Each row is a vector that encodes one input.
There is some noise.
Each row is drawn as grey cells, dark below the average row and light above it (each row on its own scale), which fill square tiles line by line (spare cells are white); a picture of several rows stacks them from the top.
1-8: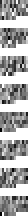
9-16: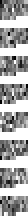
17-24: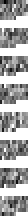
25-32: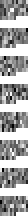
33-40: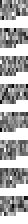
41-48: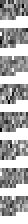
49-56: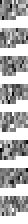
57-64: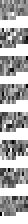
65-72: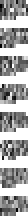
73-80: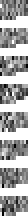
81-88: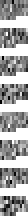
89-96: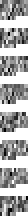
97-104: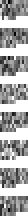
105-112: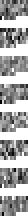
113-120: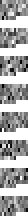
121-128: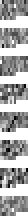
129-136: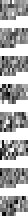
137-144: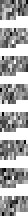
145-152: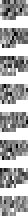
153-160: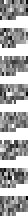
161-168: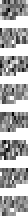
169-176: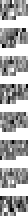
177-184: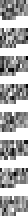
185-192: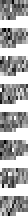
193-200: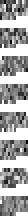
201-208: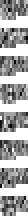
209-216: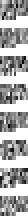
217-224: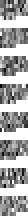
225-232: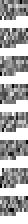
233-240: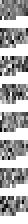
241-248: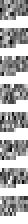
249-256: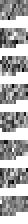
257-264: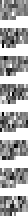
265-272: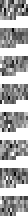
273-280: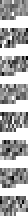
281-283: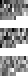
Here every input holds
one of 7 labels, a point on a 14-point line and a true/false value.
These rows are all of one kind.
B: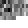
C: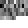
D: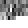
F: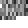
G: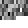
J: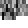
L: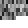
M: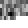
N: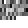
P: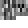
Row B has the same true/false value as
J, L and M.
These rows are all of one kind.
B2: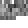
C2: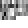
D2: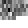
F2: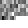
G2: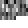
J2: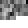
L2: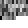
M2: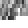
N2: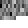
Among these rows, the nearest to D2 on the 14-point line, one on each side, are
M2 and N2.
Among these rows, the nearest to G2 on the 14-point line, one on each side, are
J2 and N2.
